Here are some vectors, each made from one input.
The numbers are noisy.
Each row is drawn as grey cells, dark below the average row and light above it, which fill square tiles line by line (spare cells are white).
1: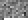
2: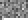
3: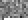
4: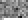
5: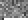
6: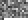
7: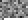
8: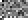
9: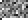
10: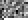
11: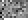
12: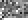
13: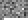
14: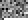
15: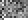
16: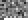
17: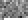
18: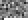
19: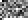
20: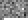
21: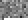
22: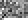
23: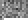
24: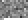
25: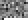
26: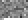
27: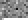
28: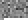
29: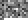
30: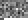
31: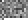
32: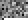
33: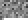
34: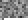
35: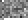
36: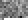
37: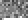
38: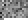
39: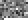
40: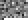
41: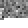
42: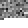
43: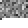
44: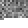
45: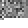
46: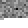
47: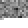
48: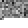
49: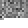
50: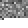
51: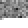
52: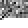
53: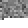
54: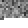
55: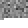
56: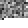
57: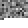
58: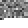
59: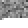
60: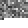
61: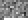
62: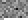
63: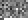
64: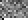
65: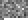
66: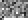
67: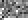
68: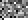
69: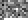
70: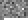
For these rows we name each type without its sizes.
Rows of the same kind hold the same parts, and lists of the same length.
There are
2 kinds of row.
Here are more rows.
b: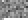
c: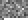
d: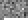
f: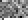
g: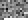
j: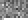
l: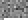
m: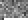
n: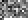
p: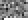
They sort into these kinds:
b, c, d, f, j, l, m
g, n, p

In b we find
four true/false values.
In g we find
a node of a tree.
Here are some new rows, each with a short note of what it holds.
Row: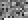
a node of a tree
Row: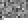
four true/false values
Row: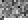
four true/false values
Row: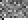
four true/false values
